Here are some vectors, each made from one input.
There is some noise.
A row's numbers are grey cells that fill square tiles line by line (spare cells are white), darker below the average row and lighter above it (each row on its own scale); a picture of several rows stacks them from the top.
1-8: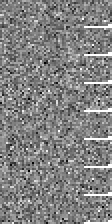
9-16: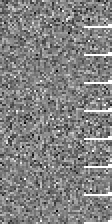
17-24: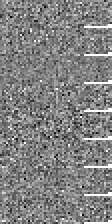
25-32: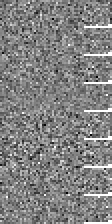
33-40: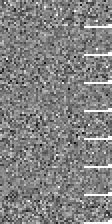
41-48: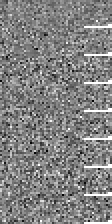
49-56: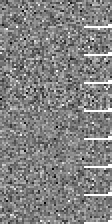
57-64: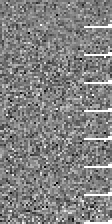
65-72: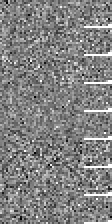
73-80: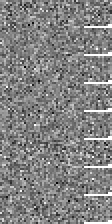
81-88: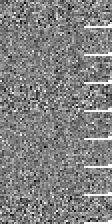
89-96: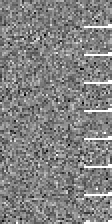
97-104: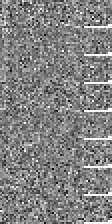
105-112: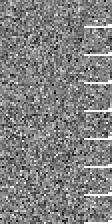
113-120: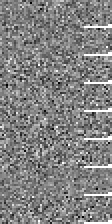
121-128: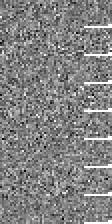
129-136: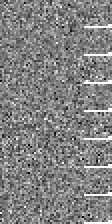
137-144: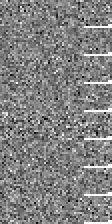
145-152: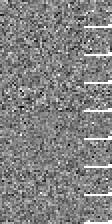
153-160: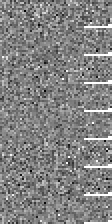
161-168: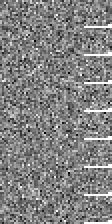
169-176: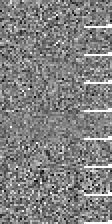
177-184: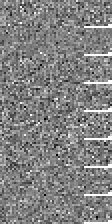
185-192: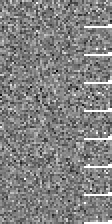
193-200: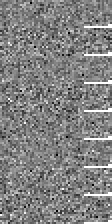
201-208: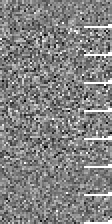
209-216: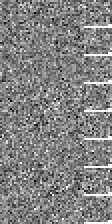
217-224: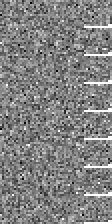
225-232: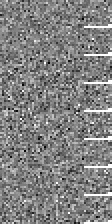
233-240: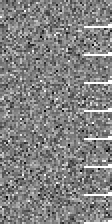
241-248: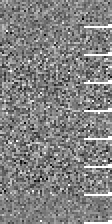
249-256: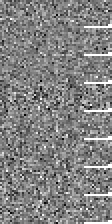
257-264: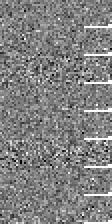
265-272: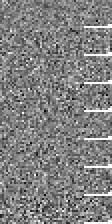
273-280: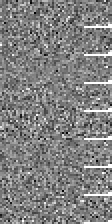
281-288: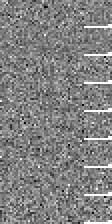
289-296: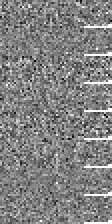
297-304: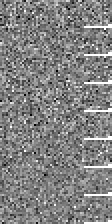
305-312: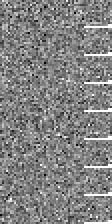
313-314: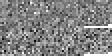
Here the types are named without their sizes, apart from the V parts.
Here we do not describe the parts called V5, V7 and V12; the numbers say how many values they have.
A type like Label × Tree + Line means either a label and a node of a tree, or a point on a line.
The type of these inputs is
Circle × (Tree × Tree × V7 + V12) × V5.
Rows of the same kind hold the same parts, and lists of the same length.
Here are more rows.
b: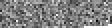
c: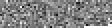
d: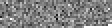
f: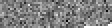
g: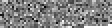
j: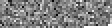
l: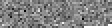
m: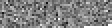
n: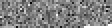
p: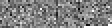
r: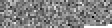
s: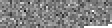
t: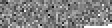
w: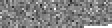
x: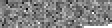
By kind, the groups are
b, f, n, r, t, w, x
c, d, g, j, l, m, p, s

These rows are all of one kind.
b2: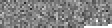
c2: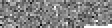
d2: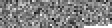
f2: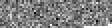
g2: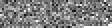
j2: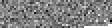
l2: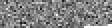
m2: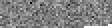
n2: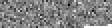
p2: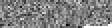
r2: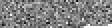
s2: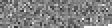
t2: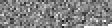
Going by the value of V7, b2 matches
l2, m2 and n2.
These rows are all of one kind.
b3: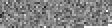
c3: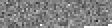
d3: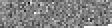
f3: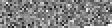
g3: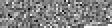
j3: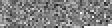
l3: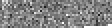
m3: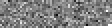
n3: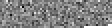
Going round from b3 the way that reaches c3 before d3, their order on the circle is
b3, c3, d3, l3, n3, m3, j3, f3, g3.
